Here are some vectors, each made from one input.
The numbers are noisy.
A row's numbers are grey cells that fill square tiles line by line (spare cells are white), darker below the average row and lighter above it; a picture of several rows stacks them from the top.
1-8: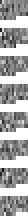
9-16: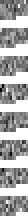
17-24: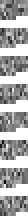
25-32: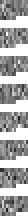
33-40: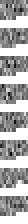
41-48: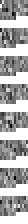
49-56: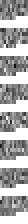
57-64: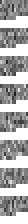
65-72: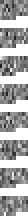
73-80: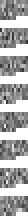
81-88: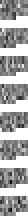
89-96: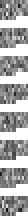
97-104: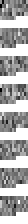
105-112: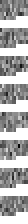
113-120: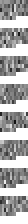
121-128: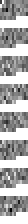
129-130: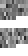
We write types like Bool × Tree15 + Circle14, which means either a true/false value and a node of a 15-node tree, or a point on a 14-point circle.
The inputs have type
Bool × Circle9 × Line7.
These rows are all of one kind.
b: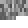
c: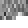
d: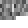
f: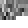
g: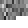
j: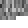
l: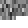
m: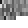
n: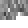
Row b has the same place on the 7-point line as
d and j.
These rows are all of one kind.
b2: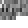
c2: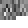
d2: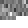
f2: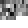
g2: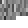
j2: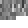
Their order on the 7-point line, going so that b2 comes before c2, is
j2, f2, b2, g2, c2, d2.
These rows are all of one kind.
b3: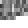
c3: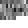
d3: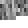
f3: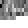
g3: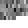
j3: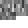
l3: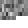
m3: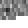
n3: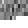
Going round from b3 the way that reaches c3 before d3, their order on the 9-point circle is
b3, g3, c3, n3, d3, l3, j3, f3, m3.
